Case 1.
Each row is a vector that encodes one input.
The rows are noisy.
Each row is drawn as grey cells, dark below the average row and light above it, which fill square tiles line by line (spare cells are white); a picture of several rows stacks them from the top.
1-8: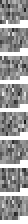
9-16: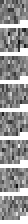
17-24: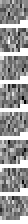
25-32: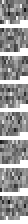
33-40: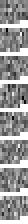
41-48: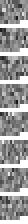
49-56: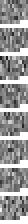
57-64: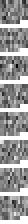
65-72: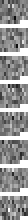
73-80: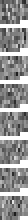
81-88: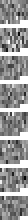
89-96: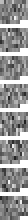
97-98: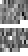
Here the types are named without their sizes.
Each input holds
either a point on a line, or a node of each of two trees.
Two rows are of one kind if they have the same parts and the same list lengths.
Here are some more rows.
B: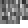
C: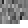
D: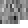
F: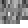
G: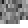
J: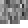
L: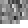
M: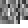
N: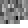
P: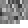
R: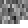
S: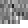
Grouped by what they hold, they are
B, F, J, M, S
C, D, G, L, N, P, R

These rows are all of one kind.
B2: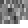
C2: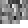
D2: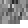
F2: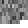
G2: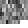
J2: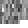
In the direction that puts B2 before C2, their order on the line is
F2, B2, D2, G2, C2, J2.
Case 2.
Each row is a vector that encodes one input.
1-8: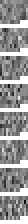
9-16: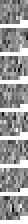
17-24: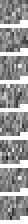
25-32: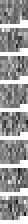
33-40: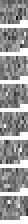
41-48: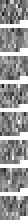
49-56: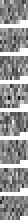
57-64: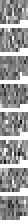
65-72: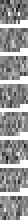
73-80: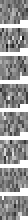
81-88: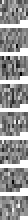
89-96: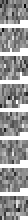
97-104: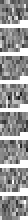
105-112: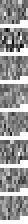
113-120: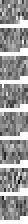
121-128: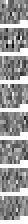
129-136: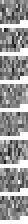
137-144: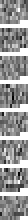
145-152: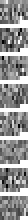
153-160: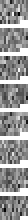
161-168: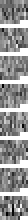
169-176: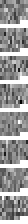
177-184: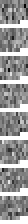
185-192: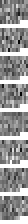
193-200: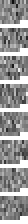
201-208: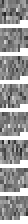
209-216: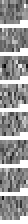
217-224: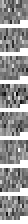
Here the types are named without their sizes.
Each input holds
two labels and a node of a tree.
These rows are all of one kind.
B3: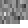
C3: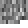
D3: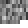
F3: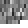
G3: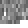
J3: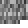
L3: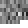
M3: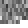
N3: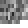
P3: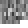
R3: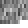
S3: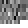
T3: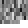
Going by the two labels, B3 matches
F3, G3, P3 and R3.
